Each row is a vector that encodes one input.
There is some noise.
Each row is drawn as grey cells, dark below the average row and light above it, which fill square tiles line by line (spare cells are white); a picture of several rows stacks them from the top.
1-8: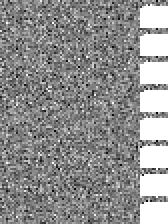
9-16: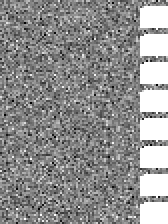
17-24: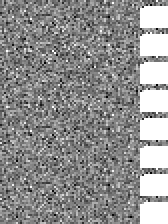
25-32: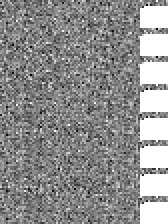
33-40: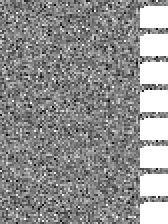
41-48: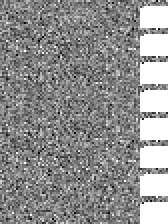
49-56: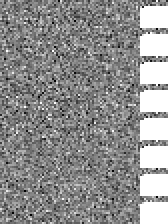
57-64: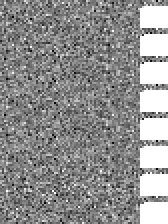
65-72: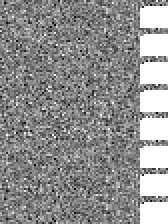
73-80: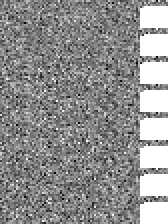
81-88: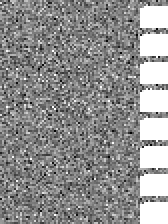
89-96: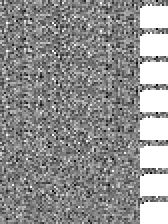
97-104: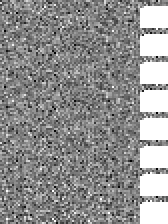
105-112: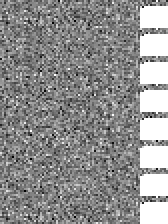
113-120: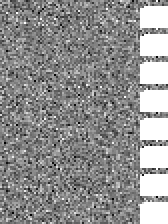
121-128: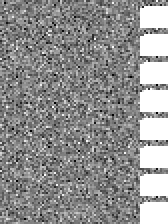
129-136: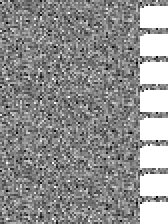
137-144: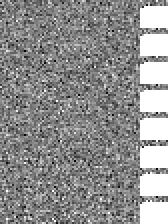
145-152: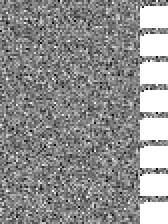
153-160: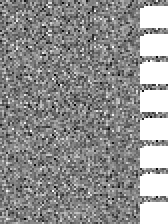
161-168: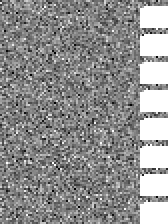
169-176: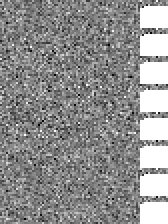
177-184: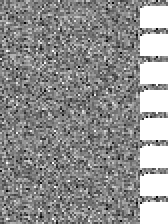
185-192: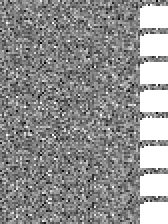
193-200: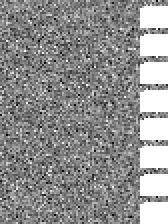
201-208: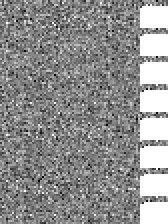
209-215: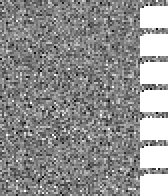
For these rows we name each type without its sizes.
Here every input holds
a point on each of two lines and a true/false value.
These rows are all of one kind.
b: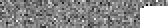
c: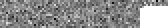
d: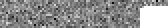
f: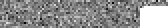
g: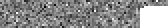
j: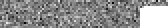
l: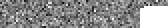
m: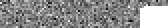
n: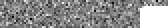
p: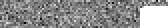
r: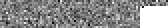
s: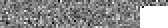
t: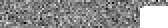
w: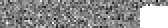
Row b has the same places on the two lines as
f, j, p and t.
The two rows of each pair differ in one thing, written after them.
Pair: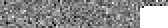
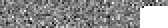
the place on one of the two lines
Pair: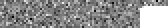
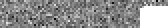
the place on one of the two lines
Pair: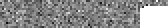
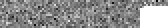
the true/false value
